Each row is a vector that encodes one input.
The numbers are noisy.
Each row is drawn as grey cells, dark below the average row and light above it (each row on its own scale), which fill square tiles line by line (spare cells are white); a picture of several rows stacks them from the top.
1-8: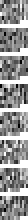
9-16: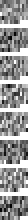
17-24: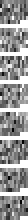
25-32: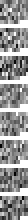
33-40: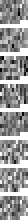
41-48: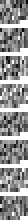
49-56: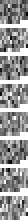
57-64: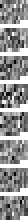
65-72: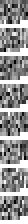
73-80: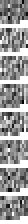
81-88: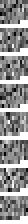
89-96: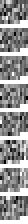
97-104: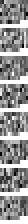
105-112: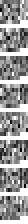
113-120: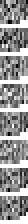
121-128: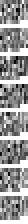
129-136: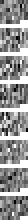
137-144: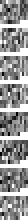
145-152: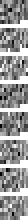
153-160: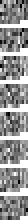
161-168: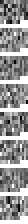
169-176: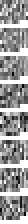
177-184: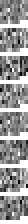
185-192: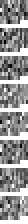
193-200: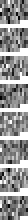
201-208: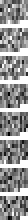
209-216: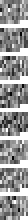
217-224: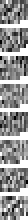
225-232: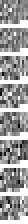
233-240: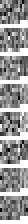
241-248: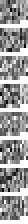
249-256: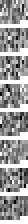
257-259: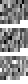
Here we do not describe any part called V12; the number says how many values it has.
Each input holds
a true/false value, together with either a node of a 15-node tree, or a value of V12.
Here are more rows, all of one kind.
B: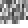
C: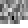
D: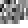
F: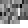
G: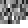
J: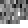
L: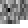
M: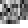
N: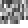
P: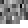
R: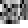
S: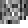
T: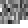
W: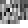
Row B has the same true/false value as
C, D and N.
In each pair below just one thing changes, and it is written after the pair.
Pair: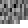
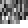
the node of the tree
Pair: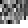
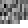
the node of the tree
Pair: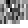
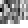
the node of the tree
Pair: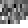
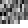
the node of the tree
